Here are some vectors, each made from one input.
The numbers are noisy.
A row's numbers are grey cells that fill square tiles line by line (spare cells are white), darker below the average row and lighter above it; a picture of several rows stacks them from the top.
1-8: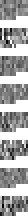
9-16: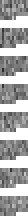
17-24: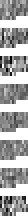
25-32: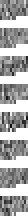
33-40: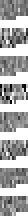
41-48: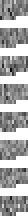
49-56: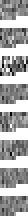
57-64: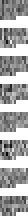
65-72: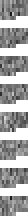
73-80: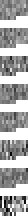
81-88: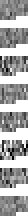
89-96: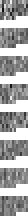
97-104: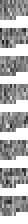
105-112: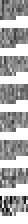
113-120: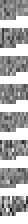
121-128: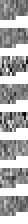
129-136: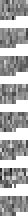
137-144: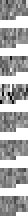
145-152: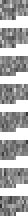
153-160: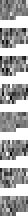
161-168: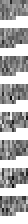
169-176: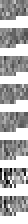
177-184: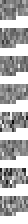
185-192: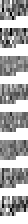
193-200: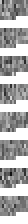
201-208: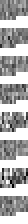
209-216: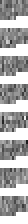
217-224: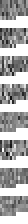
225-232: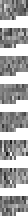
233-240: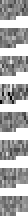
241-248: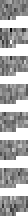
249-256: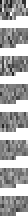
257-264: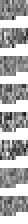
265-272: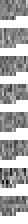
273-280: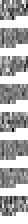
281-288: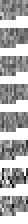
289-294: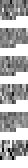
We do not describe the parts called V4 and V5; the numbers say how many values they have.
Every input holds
either one of 8 labels and a point on an 11-point line, or one of 11 labels, or a value of V4 and a value of V5.
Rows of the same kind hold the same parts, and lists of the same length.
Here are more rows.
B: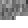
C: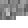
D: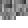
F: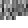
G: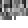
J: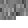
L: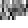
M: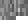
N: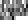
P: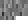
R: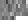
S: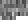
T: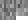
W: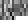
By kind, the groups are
B, F, M, N, P, R, S, W
C, D, G, J, L
T

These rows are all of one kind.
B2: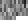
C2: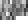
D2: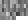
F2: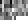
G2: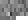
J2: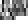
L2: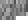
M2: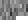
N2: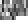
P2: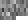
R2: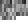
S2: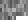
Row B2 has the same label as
C2 and L2.
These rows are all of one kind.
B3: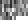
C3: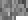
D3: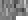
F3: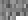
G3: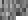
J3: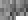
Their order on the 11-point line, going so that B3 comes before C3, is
B3, D3, F3, J3, C3, G3.
